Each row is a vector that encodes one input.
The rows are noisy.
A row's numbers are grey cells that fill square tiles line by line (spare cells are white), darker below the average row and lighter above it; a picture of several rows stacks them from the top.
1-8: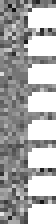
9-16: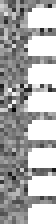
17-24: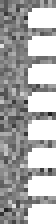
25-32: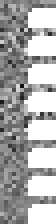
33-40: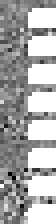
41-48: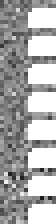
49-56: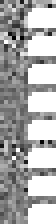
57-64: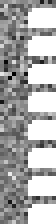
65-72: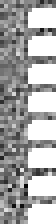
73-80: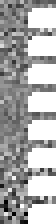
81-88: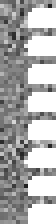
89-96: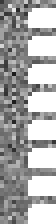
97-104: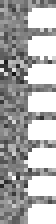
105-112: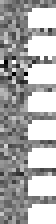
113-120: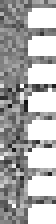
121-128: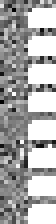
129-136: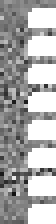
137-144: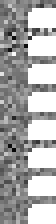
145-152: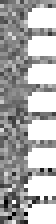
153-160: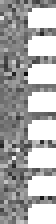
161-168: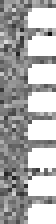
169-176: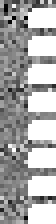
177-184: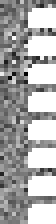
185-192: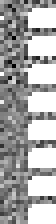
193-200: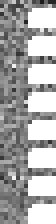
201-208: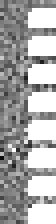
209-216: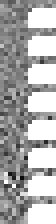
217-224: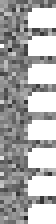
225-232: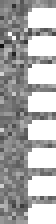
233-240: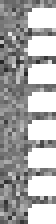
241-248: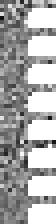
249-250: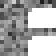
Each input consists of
a list of up to three points on a 14-point line.
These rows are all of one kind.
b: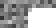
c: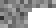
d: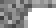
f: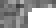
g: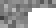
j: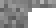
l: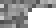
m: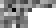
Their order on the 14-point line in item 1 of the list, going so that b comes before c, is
l, j, m, d, b, c, f, g.
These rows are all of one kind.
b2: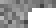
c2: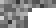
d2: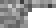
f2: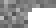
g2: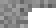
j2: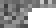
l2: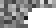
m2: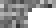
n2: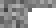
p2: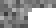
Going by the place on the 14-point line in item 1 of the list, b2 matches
c2 and g2.
